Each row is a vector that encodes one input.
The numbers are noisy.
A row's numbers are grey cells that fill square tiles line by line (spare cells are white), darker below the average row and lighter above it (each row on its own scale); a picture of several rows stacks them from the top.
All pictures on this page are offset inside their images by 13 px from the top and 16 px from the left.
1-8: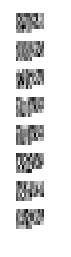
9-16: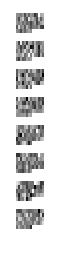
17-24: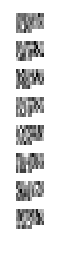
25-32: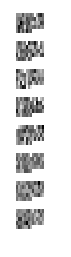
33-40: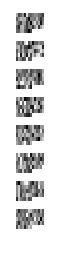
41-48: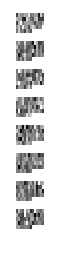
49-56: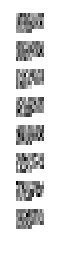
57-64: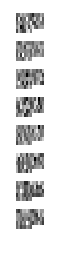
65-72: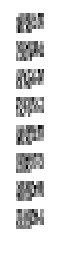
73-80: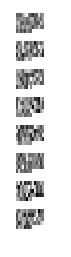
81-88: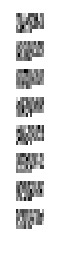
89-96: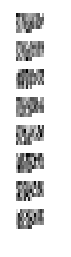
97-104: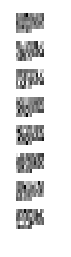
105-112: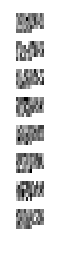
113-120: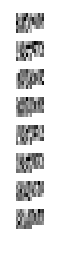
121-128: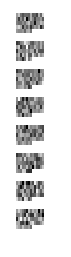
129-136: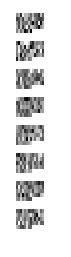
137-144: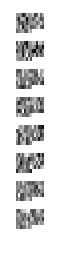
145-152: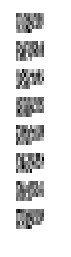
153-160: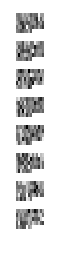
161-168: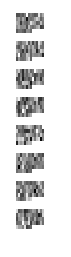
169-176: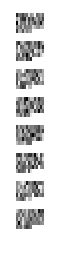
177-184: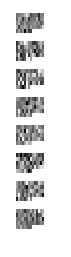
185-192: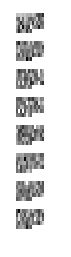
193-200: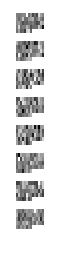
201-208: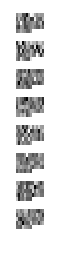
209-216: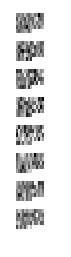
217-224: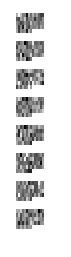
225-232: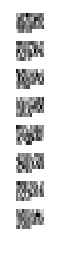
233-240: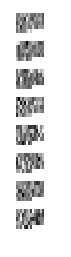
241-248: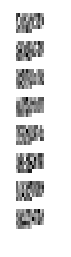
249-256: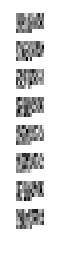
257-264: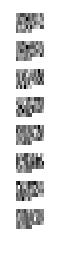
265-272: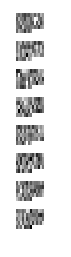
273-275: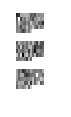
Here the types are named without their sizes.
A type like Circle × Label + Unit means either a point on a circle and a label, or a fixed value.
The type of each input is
Bool × Bool × Bool × Bool × (Line + Tree) + Circle.
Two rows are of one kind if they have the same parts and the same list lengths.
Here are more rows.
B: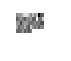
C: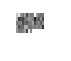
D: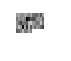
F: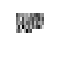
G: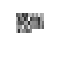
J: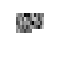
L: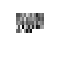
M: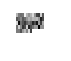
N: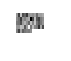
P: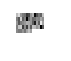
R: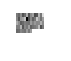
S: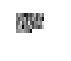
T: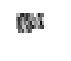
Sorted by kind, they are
B, C, F, J, L, M, S, T
D, P, R
G, N

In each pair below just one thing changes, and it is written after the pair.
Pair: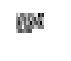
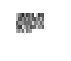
the node of the tree
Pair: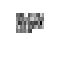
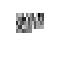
the node of the tree
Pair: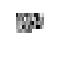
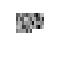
the node of the tree
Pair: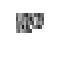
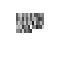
one of the four true/false values
